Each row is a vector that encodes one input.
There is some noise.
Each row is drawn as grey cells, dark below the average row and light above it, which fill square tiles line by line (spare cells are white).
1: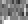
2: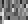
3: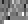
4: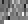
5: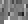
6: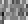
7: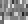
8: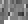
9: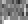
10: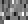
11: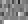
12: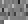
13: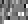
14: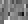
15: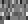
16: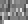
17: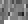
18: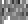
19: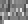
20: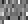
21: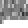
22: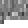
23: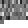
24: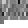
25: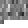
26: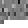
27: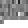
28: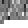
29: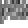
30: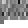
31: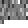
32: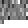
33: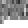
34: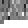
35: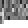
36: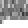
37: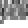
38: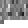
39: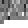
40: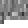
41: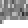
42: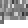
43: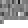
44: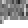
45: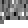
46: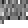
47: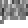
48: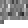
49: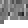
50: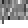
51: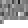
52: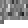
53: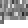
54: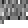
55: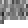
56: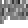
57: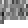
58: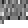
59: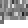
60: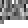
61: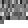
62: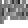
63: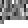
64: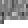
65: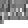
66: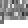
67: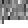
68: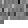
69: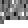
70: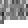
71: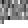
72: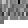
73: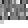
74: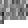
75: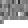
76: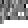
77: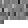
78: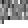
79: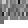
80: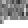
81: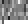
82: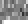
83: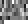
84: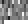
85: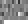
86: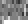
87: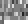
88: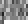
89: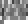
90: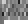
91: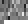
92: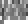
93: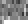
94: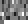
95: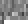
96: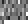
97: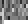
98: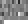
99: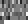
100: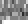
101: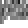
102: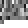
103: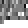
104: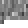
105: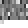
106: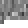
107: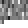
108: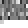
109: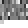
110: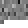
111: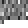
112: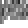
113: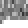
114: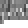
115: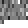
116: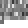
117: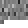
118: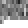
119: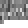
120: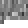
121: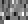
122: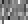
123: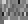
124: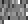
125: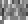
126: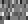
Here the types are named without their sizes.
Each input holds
a label and a true/false value.
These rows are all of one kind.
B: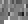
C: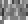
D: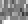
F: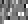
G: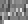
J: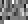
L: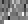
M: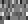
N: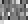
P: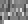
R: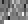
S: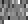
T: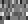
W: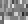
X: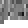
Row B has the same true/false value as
C, D, W and X.
